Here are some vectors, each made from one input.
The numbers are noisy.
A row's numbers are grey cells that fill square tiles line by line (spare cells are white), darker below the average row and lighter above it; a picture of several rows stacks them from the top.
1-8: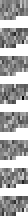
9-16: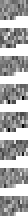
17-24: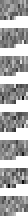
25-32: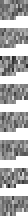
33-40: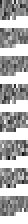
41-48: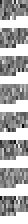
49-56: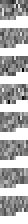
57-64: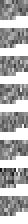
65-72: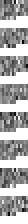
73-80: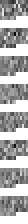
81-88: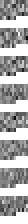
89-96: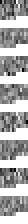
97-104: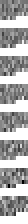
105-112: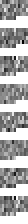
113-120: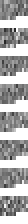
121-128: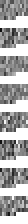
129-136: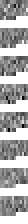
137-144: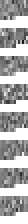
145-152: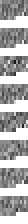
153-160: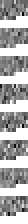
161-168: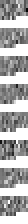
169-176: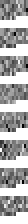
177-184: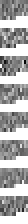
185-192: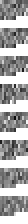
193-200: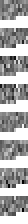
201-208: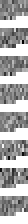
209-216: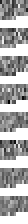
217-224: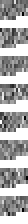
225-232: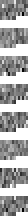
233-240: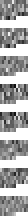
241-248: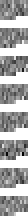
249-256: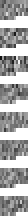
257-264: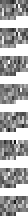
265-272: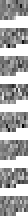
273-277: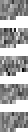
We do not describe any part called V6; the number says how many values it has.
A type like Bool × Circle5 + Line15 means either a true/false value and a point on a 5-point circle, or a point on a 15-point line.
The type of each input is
(Bool × Bool × Bool + Line5) × V6 + List2(Circle8) + Tree7.
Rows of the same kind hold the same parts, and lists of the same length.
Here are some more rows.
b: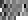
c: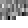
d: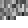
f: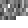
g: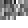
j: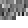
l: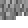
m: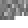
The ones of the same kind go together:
b
c, f, j
d
g
l
m

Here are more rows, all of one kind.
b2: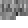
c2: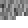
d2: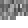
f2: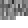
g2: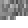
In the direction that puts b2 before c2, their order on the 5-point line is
b2, g2, d2, c2, f2.
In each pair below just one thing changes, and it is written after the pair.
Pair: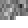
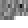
the value of V6
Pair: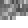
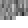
the value of V6
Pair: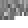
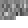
the value of V6
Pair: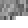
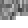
the value of V6
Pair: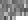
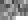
the value of V6
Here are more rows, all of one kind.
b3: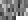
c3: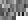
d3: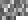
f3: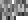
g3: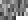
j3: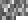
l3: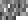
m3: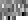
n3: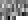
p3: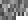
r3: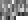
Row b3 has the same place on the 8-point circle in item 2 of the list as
g3, n3 and r3.
